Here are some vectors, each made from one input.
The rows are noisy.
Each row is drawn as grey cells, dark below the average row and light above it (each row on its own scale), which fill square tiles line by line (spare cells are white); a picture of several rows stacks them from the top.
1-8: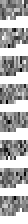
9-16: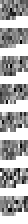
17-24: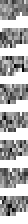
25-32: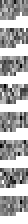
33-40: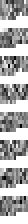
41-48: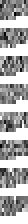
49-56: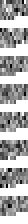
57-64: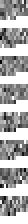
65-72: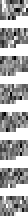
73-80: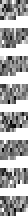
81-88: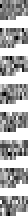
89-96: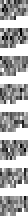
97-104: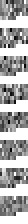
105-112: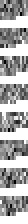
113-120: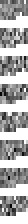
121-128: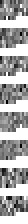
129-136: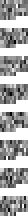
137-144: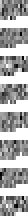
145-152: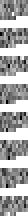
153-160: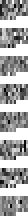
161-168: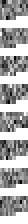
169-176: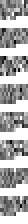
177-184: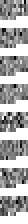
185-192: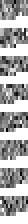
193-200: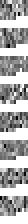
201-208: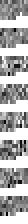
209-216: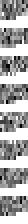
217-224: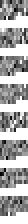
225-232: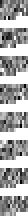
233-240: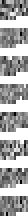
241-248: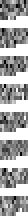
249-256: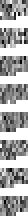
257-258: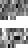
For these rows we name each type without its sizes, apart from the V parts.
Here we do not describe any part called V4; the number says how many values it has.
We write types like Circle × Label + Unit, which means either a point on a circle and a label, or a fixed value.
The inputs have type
(Circle × List(V4) + Label) × Label.
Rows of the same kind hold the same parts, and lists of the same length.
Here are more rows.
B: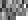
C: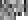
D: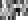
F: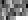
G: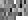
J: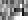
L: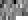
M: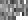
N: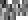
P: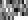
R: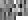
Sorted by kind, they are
B, G, N, R
C
D, J, L, M, P
F

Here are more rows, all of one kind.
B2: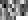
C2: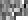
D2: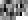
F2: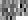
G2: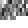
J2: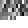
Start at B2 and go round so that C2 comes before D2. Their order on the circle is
B2, J2, G2, C2, F2, D2.
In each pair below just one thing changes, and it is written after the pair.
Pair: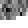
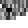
the value of V4 in item 2 of the list
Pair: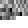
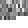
the place on the circle
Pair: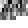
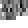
the place on the circle
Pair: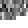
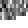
the value of V4 in item 2 of the list
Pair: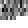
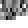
the place on the circle
